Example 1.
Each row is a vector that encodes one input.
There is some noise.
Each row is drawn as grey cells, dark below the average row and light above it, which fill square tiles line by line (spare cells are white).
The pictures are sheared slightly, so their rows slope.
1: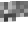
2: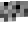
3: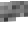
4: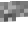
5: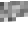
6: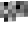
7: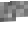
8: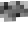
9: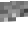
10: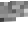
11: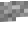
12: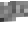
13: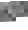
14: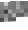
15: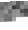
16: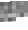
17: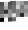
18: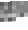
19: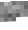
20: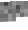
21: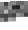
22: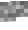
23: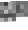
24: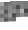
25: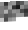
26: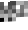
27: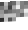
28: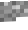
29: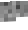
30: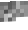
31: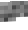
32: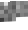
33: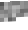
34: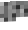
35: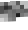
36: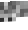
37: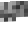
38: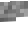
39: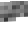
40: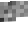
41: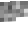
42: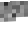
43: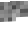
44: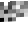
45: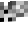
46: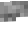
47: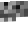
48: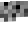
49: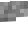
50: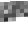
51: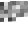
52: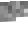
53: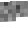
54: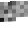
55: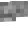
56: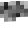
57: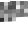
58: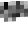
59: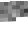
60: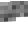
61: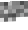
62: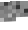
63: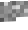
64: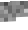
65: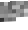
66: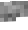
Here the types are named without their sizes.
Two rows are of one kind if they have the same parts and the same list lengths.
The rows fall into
2 kinds.
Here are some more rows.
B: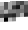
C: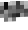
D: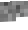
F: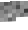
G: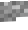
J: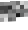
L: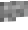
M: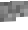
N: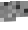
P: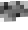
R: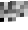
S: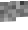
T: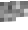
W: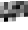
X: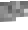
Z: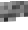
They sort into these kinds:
B, D, F, G, L, M, N, R, S, T, W, X, Z
C, J, P

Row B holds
two labels.
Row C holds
a fixed value.
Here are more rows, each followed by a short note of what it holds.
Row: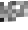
two labels
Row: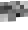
a fixed value
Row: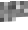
two labels
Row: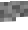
two labels
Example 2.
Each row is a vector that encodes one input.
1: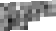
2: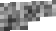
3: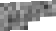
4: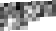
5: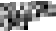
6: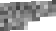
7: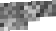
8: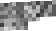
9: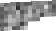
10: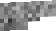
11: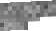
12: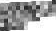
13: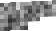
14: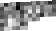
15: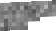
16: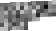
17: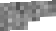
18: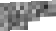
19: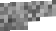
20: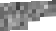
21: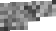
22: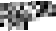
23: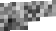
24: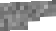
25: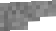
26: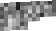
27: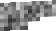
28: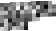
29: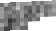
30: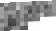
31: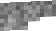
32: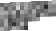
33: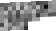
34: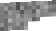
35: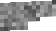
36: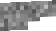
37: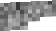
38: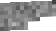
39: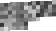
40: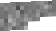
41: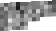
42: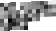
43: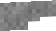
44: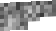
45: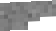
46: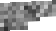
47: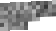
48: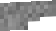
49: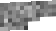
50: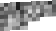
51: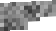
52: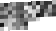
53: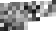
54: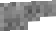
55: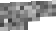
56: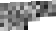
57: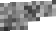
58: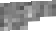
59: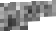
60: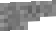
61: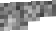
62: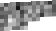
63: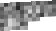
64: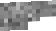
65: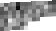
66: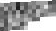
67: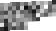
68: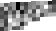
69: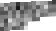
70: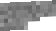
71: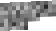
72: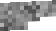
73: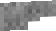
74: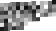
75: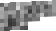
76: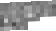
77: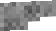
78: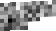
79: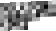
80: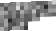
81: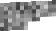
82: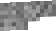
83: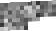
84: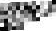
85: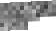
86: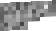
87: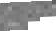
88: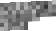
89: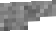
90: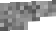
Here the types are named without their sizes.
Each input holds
a label and a true/false value.
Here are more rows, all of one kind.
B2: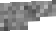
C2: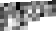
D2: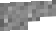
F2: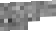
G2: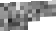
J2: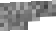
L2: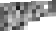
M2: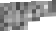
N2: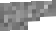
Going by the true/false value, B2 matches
C2 and J2.
